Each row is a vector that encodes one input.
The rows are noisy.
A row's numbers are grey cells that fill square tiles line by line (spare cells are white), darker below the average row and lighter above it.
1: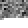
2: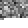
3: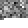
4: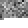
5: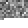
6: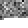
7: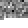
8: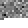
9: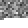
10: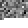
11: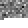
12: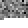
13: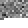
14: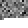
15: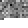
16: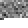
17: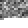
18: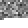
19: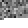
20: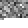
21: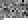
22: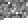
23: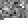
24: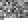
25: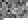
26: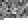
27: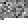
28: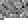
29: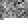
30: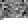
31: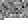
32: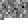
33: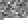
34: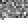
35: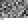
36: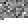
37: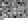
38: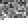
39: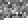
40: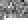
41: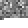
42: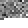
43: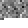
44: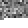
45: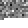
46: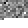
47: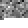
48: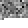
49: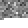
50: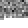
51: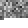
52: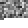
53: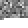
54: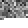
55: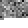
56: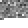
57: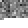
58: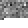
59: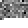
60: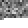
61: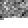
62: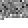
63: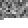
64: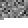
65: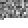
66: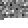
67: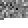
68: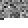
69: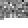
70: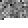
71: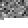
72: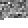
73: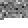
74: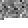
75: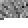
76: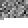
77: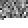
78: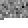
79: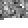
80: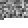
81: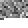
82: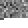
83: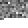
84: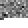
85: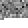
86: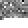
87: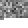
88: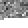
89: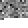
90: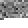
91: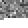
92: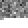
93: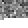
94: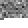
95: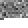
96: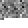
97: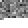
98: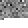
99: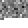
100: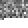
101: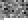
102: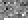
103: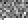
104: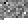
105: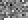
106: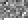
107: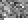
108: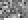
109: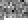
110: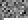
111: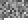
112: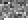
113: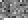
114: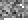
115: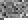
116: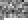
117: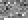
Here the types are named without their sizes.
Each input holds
a point on a line and a true/false value, together with either a point on a circle, or a fixed value.
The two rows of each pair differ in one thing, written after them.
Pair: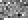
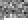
the place on the circle
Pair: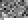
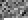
the place on the line
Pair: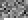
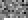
the true/false value
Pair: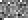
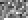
the true/false value
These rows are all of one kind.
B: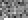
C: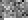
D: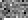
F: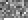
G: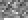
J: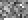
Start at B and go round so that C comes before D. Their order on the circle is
B, G, F, J, C, D.
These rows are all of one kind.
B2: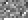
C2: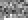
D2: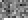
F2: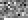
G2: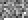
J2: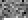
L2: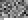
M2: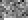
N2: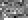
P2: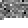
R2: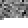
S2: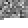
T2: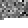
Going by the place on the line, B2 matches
C2, G2, L2 and T2.
